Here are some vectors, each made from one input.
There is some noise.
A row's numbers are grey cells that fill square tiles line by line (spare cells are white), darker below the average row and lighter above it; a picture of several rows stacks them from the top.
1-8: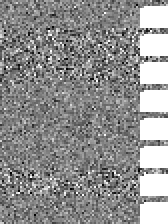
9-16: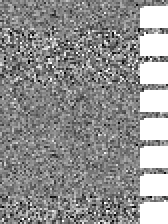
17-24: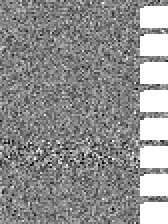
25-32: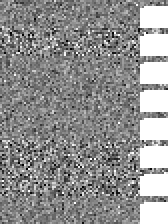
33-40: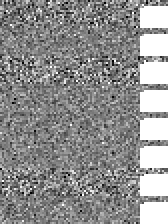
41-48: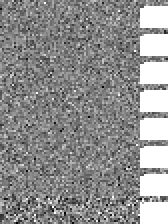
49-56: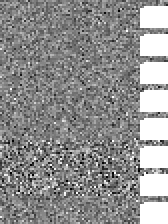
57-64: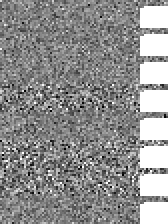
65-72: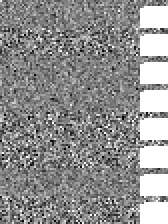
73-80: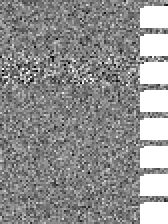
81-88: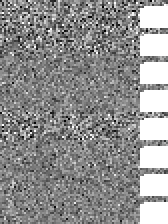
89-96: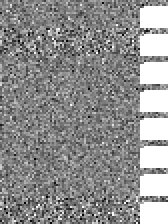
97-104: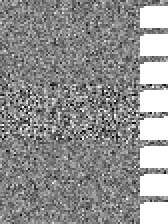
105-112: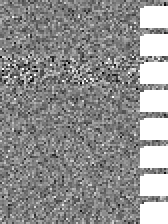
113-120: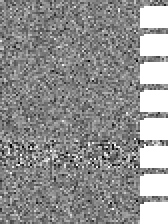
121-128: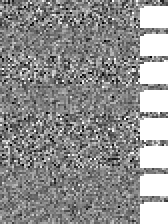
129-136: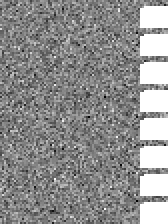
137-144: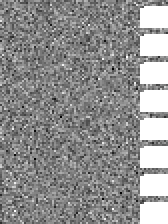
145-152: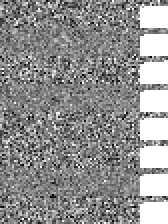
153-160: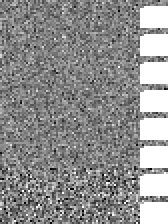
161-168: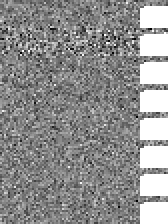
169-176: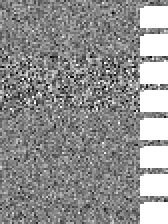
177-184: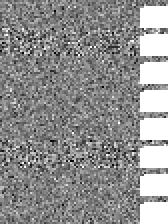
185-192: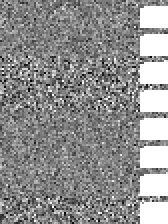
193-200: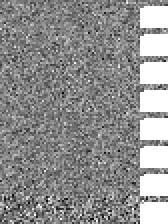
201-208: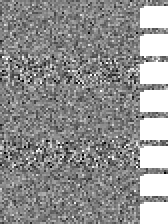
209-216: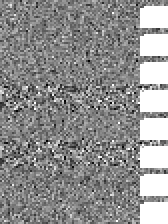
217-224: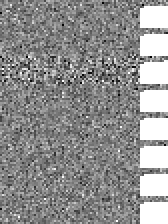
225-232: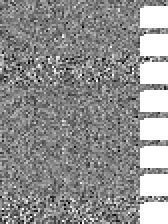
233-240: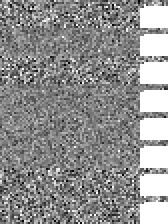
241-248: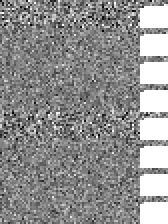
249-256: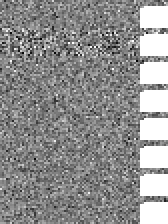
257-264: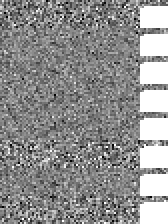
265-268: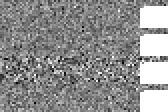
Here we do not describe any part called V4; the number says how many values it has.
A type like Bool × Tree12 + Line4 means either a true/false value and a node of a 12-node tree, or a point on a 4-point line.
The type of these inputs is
Bool × Bool × Bool × (Circle5 + Label6) × V4 + Line5 + Line6.
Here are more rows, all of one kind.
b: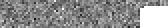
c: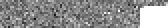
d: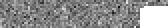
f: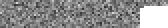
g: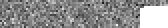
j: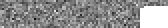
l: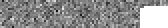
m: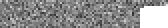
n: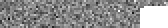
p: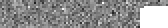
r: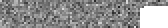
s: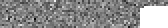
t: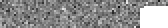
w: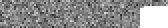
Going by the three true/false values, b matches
d, p, r and t.
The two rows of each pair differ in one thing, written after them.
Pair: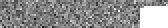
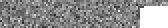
one of the three true/false values
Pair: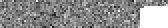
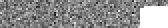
the place on the 5-point circle
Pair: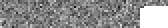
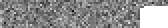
one of the three true/false values
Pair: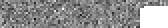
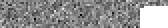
the place on the 5-point circle
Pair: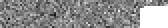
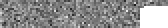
one of the three true/false values
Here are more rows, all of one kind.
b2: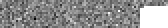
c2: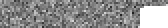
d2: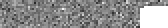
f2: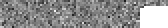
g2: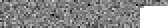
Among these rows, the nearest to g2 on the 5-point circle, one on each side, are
c2 and f2.
